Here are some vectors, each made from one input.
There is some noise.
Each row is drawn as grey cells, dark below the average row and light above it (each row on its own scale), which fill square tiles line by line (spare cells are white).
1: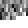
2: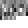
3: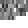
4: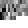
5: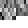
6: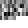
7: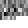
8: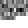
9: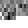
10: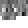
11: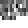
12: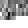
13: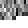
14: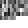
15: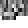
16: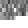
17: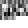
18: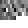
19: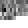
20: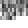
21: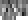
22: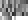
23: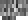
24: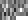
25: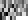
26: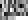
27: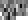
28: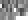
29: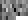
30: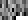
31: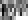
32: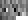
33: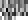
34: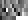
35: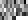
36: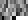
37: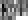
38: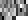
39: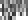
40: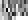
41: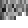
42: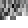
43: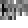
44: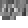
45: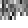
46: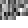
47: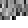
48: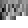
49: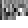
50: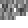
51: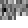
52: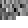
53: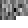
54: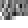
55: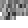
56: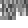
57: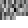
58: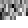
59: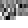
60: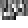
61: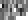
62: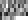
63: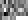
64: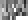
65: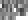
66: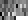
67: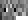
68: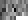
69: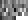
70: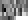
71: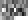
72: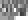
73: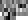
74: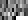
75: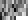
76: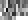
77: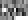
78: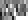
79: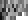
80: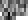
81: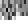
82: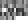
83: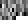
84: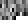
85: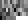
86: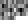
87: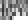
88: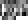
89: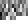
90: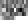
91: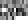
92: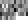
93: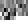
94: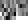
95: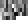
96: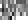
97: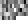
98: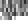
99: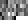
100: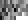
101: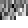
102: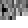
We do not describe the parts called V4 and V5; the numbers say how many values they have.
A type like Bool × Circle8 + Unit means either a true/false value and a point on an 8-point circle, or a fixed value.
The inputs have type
Bool × Circle6 × (Line3 × Line3 × V4 + V5).
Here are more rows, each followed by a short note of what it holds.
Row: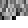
a point on a 6-point circle, a true/false value and a value of V5
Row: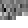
a point on a 6-point circle, a point on each of two 3-point lines, a true/false value and a value of V4
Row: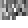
a point on a 6-point circle, a true/false value and a value of V5
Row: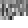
a point on a 6-point circle, a point on each of two 3-point lines, a true/false value and a value of V4
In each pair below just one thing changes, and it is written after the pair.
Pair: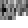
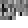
the place on one of the two 3-point lines
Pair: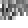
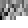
the true/false value
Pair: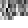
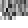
the place on one of the two 3-point lines
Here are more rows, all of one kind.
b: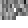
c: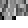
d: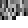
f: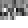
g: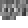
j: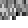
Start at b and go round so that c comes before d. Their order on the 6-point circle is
b, c, d, g, j, f.
